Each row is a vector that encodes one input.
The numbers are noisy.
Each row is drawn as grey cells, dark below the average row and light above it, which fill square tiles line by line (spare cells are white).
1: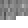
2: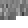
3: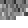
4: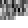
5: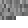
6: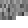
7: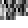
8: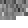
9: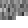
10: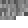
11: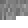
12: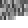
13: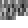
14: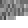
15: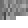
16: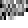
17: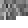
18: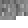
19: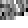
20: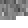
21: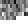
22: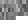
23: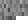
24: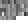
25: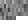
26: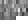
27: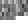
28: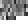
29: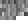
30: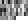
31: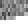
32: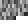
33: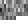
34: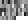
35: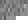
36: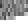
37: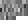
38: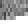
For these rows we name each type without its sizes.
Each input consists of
either a point on a circle, or a point on a line.
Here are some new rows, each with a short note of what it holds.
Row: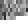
a point on a line
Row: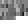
a point on a circle
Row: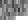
a point on a line
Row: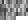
a point on a line
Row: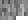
a point on a line
